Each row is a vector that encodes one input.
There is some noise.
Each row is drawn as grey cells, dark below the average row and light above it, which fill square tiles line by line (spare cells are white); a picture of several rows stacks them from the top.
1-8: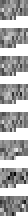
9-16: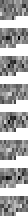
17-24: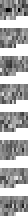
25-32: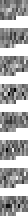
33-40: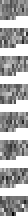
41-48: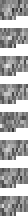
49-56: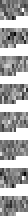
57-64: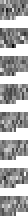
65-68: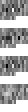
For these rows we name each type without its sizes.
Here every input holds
a point on a line, together with either a fixed value, or a node of a tree.
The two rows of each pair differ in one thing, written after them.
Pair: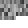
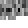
the node of the tree
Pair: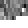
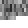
the node of the tree
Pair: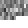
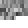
the place on the line
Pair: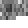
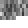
the place on the line
